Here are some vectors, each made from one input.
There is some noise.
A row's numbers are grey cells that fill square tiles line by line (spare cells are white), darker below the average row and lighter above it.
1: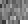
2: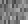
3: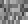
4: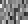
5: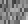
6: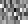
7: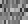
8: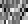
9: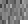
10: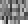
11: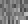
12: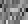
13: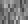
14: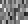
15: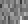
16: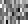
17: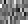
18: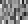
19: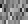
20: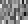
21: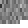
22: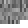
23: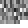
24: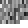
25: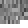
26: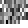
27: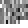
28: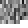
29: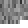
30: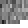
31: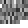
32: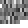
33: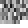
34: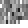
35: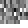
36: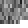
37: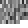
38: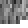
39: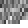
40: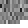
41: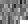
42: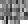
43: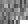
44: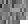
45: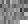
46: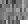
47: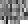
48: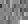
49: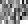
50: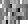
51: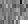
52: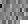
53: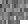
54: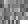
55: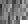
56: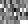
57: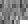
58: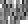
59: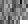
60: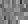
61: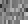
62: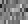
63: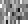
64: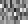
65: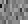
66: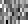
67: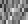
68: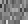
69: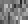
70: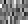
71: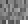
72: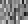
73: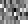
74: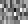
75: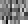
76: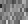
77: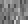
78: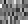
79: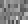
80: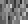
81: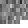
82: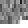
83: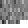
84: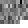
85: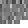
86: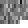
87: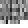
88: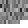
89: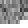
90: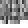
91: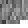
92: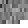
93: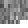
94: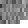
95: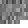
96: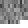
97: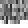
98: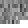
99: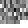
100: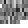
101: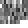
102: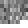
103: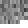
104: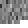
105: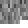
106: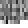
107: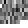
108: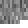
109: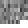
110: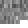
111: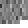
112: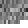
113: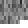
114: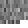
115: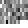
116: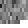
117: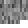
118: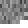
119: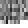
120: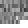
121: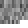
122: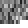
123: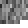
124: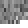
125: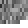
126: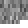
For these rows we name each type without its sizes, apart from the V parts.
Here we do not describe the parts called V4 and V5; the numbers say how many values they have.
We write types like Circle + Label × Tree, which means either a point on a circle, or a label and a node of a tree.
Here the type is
Bool × Label × V4 + V5.
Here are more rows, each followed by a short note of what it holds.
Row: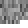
a label, a true/false value and a value of V4
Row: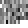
a value of V5
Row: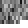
a label, a true/false value and a value of V4
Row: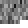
a label, a true/false value and a value of V4
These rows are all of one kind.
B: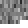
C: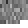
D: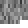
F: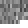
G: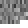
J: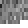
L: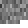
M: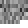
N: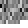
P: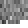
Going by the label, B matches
D, G and J.
